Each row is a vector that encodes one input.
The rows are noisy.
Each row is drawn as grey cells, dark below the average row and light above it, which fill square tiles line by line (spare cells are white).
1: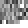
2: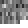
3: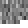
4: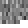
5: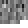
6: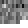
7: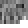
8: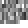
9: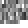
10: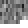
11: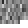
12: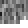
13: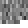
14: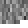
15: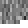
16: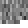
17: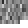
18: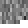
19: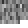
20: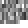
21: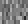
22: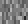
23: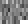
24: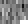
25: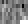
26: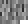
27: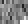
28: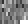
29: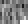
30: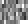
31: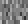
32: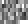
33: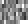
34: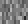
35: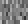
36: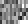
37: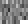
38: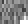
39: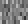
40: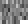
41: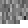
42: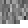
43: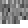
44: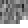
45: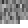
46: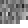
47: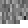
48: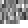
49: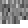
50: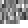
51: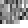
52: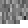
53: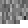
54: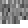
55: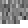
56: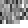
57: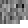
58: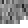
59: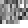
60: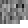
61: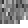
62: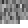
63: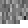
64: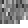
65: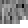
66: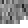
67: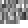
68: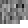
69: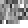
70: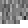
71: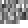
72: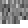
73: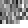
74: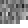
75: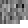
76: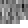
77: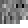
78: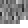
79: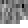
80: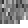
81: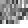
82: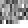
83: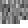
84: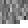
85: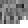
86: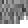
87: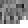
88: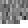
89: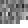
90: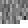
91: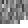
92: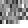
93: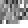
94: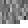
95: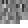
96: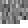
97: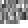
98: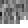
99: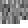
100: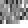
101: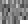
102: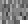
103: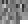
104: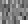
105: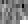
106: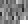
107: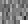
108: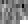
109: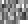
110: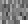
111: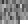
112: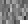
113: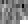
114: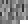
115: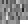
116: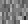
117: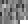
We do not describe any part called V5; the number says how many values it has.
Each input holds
a true/false value, together with either a point on a 6-point line, or two values of V5.
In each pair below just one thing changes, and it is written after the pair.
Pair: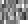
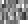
the place on the 6-point line
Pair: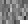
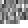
the true/false value
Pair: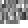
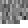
the true/false value
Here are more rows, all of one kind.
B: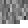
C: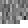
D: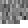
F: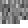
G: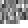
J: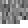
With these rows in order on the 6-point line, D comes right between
C and J.
